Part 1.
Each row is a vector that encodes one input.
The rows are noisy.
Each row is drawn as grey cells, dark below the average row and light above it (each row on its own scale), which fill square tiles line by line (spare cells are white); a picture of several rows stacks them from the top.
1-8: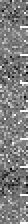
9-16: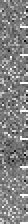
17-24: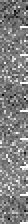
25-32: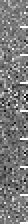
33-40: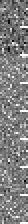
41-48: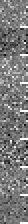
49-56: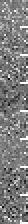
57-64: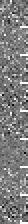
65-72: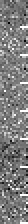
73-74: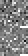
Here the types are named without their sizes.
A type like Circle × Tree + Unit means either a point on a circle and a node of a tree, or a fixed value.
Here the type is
Circle + Unit.
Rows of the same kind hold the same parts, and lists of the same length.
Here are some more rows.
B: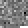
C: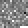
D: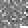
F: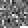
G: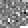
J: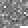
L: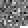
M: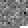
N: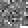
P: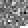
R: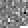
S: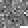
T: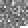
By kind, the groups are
B
C, D, F, G, J, L, M, N, P, R, S, T

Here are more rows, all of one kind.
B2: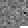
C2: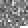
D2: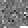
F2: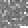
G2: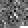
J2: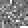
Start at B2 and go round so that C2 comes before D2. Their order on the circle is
B2, C2, F2, J2, D2, G2.
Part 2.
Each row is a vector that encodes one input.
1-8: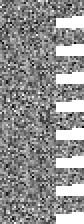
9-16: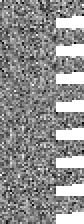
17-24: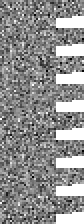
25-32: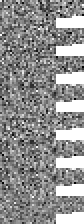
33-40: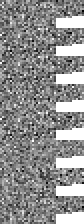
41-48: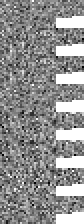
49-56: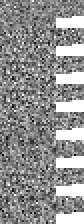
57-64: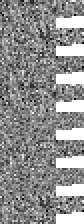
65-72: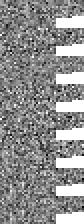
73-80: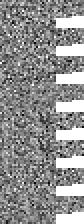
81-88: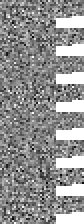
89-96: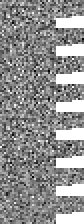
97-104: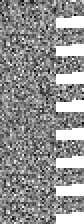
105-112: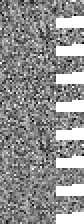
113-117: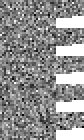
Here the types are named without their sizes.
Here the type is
Label.
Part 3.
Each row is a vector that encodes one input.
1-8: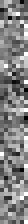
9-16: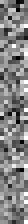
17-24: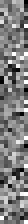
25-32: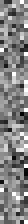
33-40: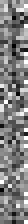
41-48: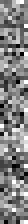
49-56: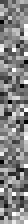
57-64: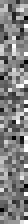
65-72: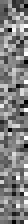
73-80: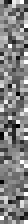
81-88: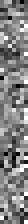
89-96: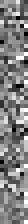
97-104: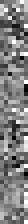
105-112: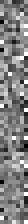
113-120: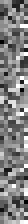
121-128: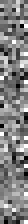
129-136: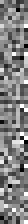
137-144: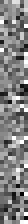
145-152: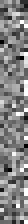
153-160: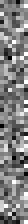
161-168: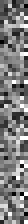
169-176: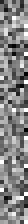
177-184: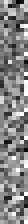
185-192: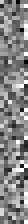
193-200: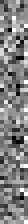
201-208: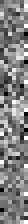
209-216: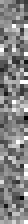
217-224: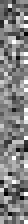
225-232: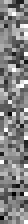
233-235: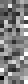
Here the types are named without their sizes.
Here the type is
Label.
